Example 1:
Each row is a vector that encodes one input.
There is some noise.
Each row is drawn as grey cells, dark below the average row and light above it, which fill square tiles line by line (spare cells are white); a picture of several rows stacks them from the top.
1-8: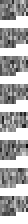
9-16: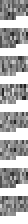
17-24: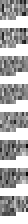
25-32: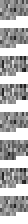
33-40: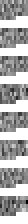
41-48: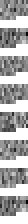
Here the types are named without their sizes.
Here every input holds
a point on a line.
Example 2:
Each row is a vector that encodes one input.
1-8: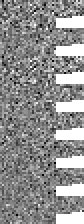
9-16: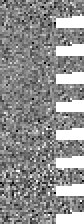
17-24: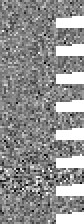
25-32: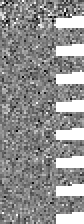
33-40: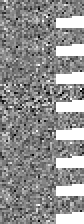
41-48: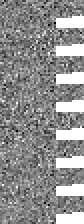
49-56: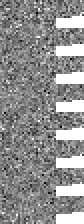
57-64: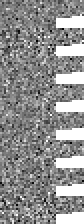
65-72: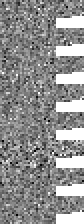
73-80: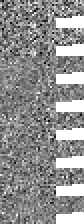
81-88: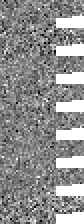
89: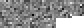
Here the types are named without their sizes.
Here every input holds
either a point on a circle, or a fixed value.
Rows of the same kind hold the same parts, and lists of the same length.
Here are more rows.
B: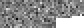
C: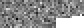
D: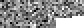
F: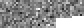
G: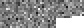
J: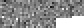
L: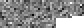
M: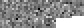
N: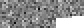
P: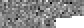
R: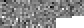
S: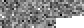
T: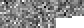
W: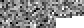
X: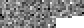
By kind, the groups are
B, C, F, G, J, L, M, N, P, R, S, T, X
D, W

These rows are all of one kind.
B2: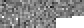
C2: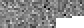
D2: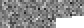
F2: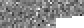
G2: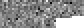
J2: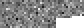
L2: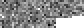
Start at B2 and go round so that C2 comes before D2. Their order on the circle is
B2, C2, F2, D2, G2, J2, L2.
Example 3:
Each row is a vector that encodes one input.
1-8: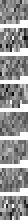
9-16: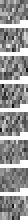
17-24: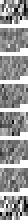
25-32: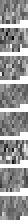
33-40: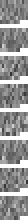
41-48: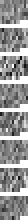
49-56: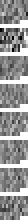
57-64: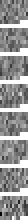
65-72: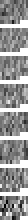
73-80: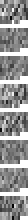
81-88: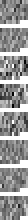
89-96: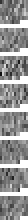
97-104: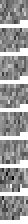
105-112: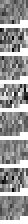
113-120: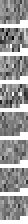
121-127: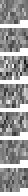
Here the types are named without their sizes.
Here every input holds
a point on a circle.
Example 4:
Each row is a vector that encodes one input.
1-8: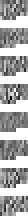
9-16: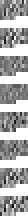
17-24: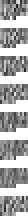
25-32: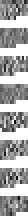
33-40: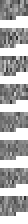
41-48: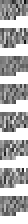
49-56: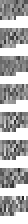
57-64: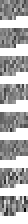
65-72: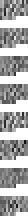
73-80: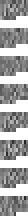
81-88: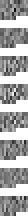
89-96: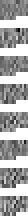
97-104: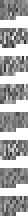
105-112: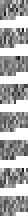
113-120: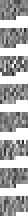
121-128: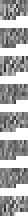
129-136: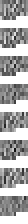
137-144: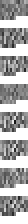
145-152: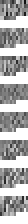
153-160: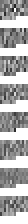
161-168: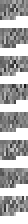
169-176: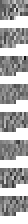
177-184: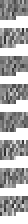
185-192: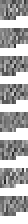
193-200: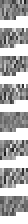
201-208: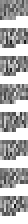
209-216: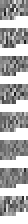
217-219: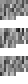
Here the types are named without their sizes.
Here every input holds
a point on a line.
